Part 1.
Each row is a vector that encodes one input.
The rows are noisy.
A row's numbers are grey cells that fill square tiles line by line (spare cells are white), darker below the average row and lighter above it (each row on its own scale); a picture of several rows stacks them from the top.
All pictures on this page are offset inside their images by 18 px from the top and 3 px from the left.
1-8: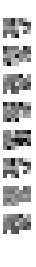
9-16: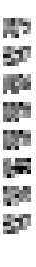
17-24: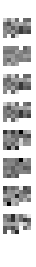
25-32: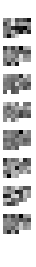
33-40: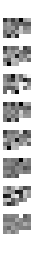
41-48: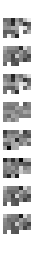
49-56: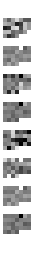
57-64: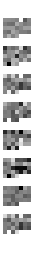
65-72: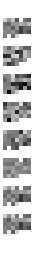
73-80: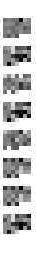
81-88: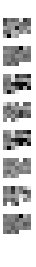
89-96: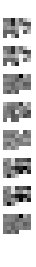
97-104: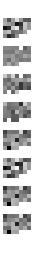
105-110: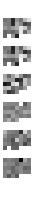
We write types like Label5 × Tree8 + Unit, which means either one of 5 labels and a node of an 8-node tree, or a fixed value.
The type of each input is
Bool × Bool × Bool + Unit.
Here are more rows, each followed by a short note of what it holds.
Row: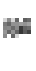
three true/false values
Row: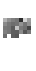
three true/false values
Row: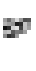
a fixed value
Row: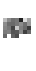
three true/false values
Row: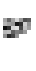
a fixed value
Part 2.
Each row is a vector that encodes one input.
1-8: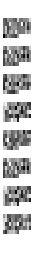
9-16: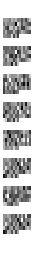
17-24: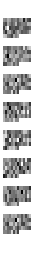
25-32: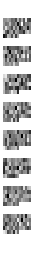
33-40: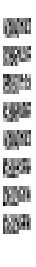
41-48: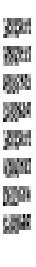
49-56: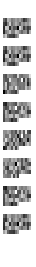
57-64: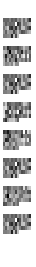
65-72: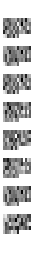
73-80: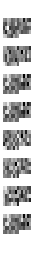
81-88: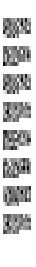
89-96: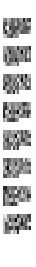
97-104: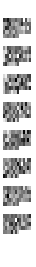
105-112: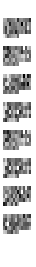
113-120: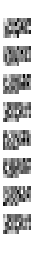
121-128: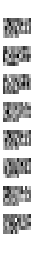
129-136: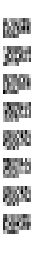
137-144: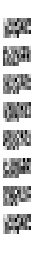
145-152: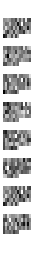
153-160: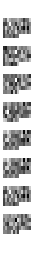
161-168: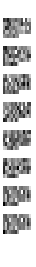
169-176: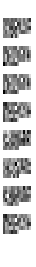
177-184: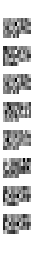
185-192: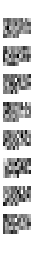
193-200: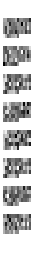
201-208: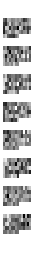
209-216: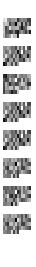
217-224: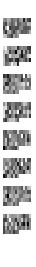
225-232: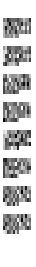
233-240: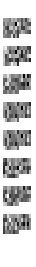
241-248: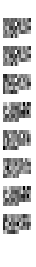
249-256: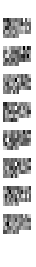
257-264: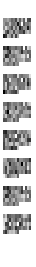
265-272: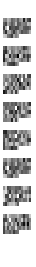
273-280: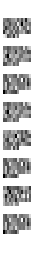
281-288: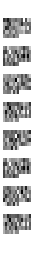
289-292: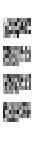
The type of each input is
Bool × Bool × Bool × Bool.
